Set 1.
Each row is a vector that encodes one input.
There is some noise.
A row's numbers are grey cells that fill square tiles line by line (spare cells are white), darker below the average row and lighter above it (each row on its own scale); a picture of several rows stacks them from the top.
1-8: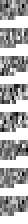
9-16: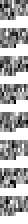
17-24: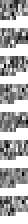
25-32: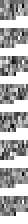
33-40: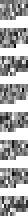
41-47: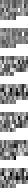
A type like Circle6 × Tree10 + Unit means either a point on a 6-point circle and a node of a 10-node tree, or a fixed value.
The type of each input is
Bool × (Tree7 + Unit).
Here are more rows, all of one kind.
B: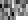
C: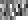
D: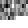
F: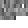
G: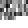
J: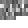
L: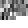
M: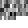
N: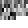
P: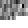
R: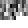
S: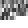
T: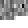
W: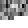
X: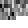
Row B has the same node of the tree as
F, L, S and X.
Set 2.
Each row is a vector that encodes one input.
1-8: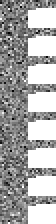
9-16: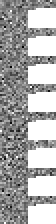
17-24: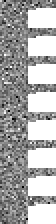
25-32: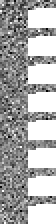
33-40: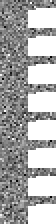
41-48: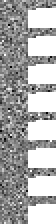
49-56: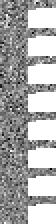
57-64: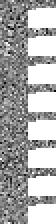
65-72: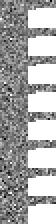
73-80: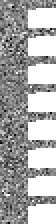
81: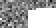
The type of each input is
Label4 × Line6 × Line9.
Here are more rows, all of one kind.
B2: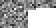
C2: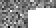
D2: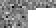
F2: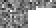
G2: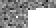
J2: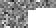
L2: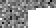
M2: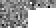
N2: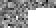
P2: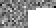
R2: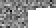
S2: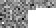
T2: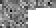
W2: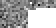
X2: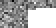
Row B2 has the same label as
L2, M2, R2 and W2.
